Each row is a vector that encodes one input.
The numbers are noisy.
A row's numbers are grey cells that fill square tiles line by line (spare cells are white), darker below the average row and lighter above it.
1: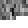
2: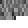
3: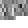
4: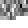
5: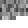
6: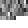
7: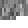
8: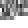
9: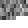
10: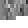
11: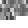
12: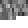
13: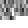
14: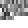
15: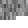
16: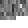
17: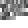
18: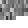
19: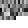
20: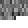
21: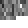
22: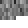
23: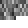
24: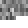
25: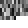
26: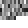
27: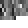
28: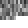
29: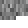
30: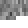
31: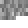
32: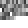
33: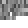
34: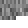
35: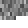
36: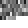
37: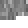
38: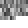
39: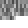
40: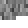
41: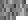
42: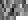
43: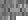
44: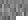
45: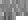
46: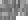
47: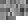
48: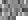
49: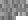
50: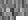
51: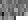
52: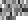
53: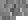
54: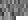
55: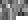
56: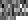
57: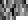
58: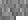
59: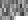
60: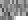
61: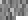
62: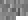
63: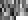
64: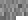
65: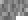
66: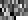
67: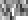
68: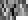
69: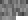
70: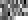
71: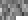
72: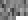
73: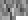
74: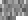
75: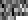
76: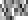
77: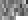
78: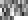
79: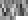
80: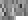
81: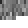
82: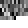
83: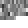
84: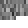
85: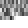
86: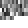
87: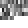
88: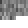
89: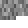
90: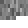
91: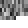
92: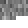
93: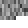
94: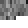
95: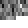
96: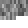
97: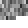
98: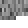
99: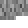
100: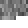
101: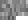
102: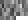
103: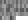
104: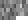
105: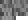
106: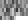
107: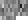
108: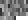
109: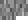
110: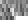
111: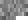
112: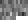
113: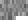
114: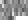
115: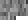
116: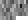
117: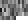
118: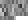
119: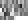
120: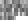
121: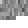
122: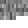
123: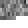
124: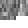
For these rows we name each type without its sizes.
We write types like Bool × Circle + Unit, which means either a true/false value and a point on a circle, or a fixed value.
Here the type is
Bool × (Label + Line) × Line.
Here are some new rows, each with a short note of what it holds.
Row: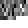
a label, a point on a line and a true/false value
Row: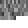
a label, a point on a line and a true/false value
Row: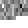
a point on each of two lines and a true/false value
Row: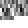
a label, a point on a line and a true/false value
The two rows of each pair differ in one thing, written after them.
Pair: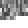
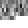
the label
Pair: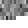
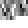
the label
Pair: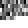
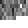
the place on the line
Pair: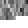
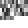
the place on the line
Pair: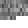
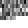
the place on the line
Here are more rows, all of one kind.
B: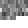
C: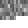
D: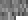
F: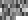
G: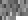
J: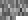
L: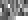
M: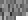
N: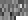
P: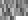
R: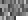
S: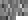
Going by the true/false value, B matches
D, G, M and R.
